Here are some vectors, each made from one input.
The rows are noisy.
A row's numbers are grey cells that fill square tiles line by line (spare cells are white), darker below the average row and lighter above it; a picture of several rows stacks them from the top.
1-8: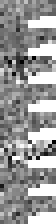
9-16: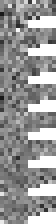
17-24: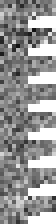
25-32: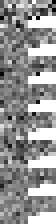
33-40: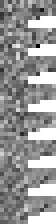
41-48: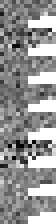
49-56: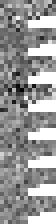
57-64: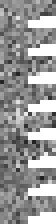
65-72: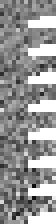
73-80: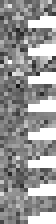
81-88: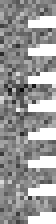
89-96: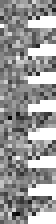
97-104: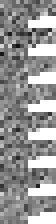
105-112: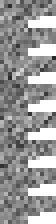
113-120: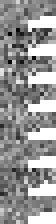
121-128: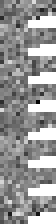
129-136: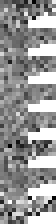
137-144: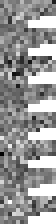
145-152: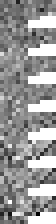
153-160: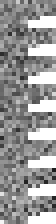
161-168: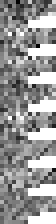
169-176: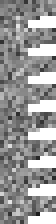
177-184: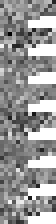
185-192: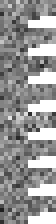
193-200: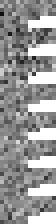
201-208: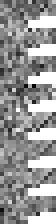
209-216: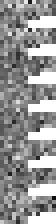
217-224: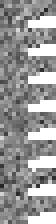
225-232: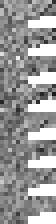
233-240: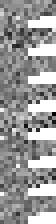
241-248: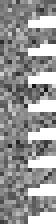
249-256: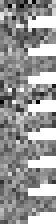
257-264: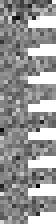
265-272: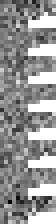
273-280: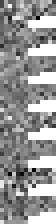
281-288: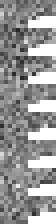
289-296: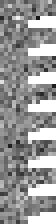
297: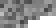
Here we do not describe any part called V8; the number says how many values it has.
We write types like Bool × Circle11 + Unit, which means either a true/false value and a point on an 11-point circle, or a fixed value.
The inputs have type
(Bool × Line12 + Line7) × V8.
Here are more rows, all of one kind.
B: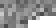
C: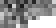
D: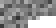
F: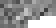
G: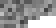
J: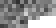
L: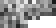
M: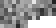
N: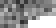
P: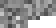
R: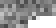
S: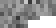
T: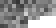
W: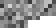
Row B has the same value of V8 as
G, N, R and W.
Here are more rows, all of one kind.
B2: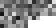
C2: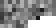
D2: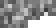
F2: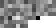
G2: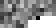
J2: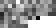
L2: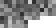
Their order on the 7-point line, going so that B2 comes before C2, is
B2, C2, G2, F2, J2, L2, D2.
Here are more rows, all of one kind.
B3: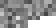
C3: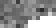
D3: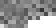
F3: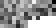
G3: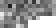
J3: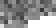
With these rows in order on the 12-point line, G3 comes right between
B3 and J3.
